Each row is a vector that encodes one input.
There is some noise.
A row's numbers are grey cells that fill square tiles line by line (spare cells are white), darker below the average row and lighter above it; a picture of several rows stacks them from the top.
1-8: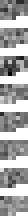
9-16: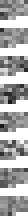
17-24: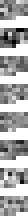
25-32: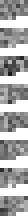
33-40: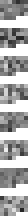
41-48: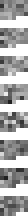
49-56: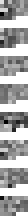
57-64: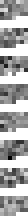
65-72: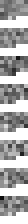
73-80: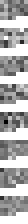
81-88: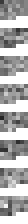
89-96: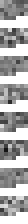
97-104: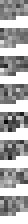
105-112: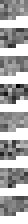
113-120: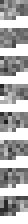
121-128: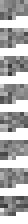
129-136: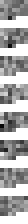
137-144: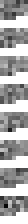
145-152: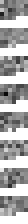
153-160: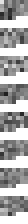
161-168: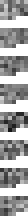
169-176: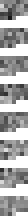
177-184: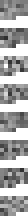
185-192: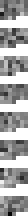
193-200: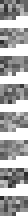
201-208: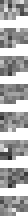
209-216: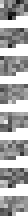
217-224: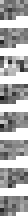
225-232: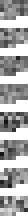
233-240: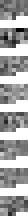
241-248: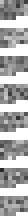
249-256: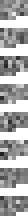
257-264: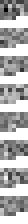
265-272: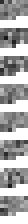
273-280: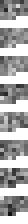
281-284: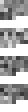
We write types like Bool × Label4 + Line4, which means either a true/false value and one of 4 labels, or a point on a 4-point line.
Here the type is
Bool × List3(Line8).
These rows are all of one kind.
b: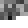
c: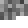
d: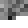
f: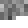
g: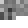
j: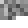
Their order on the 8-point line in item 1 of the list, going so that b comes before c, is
d, f, b, c, g, j.
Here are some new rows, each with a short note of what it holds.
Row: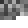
a true/false value, together with a list of three items
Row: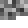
a true/false value, together with the empty list
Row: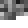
a true/false value, together with a list of two items
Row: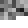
a true/false value, together with the empty list
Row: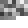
a true/false value, together with the empty list
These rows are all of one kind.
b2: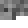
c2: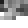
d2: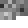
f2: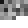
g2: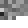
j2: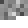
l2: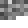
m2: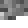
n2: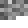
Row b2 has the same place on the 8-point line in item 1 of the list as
l2 and n2.
